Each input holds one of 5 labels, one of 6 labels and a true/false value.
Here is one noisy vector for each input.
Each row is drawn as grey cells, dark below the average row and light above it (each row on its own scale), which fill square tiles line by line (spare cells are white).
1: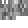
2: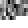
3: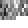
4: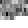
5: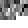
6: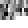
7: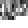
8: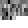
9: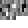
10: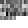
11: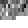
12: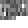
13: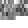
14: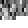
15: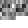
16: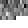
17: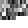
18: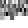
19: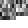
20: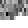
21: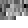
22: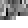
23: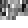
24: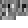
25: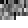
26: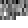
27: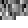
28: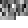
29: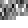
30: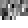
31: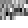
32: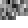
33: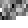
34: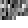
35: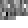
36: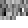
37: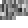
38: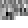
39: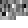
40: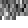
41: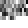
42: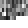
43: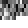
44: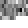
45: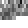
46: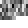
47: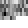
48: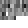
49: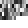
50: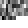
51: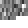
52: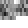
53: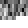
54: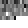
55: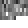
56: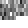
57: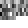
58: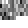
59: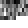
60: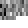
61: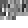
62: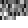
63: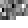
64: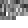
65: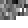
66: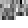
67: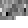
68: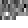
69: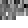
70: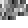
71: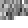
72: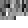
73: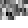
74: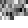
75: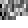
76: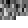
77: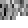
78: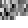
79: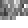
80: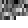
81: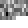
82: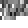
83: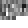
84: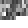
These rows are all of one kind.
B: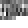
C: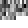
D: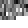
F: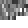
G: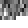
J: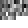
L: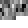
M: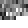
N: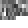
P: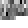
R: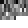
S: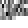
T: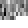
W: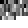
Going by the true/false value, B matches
N, P, S and T.
